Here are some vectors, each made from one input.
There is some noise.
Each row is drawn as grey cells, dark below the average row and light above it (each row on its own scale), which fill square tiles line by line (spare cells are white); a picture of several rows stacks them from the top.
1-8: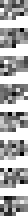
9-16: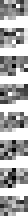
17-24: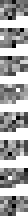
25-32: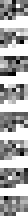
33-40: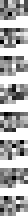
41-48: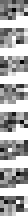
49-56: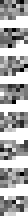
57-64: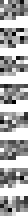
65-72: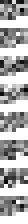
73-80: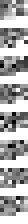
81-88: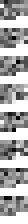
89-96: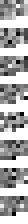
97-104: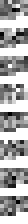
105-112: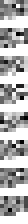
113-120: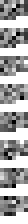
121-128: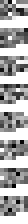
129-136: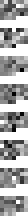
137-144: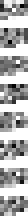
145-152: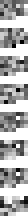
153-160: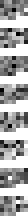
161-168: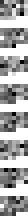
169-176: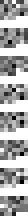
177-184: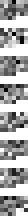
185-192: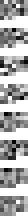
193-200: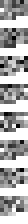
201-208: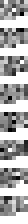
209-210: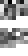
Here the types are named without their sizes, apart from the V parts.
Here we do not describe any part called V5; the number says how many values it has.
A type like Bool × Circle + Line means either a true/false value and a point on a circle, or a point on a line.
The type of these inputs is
Bool × Line + V5.
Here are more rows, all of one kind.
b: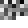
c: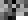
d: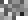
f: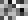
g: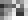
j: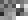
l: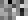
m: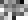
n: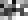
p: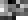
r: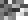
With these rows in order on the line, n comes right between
j and l.
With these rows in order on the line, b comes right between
d and f.
